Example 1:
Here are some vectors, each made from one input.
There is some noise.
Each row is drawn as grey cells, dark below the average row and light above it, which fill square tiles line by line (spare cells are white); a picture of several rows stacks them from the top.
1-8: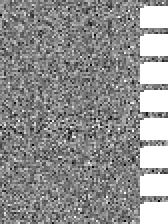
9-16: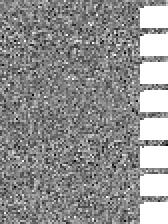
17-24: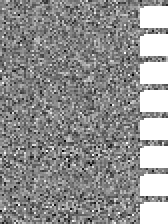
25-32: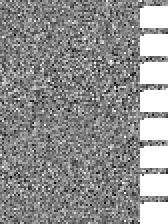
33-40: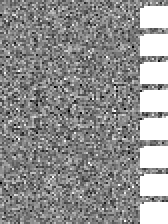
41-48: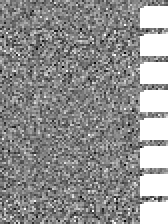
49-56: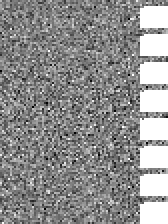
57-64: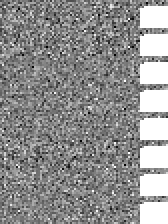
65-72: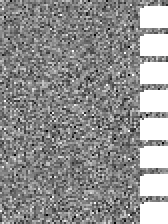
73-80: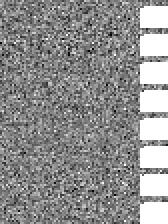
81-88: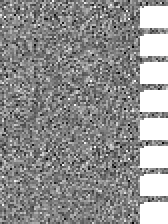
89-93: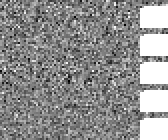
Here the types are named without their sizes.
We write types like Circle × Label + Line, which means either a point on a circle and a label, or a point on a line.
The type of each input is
Bool × Line.
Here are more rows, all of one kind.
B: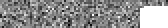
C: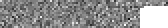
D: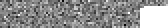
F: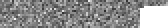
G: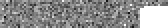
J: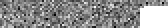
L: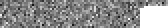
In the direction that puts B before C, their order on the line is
B, D, C, F, G, L, J.
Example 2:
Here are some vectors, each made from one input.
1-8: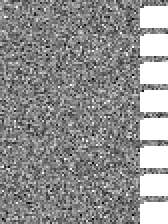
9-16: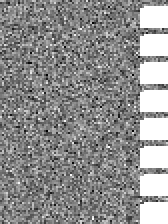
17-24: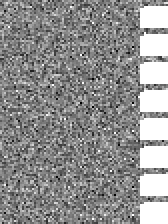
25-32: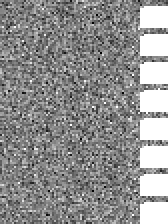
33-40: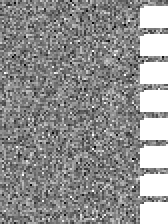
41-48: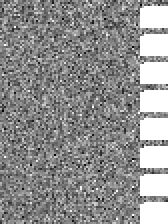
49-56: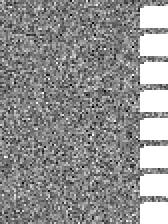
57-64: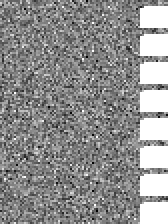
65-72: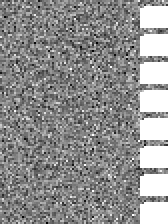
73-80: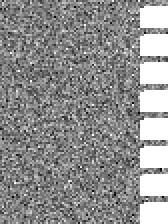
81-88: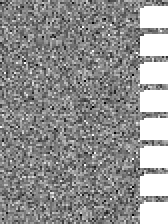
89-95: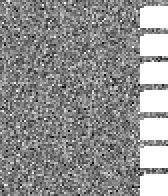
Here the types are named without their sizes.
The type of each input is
Circle × Circle.
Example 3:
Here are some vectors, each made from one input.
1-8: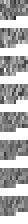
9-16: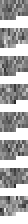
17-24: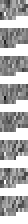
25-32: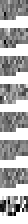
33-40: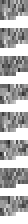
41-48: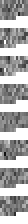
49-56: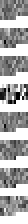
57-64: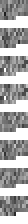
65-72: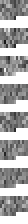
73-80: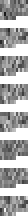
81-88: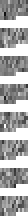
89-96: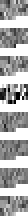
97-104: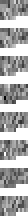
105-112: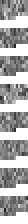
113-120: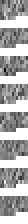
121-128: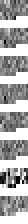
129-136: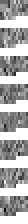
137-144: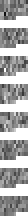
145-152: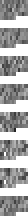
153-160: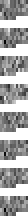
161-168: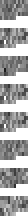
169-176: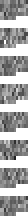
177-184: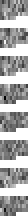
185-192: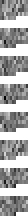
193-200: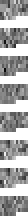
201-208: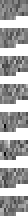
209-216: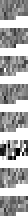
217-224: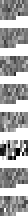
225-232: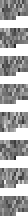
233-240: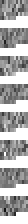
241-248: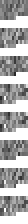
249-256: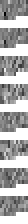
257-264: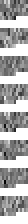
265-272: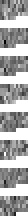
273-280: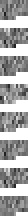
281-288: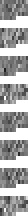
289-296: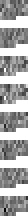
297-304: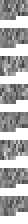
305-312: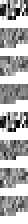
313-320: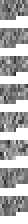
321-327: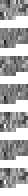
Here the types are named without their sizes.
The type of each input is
List(Line).
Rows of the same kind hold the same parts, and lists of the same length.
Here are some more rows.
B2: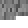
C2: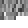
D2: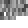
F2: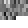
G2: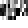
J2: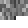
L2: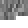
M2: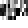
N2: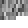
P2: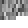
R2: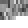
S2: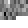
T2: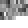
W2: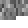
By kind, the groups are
B2, F2, J2, L2, S2, W2
C2, D2, N2, P2, R2, T2
G2, M2

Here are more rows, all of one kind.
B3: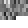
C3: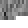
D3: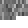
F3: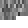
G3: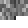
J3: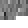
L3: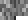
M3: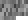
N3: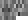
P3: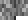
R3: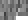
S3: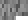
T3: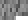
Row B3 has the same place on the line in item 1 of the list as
G3, L3 and P3.
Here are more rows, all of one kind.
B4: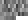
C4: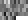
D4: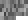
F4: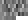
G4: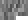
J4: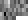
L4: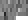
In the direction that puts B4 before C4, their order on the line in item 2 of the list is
B4, F4, D4, G4, L4, J4, C4.
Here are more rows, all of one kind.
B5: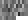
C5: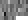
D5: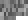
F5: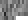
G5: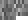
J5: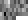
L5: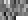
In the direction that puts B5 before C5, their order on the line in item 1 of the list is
B5, G5, F5, C5, D5, J5, L5.
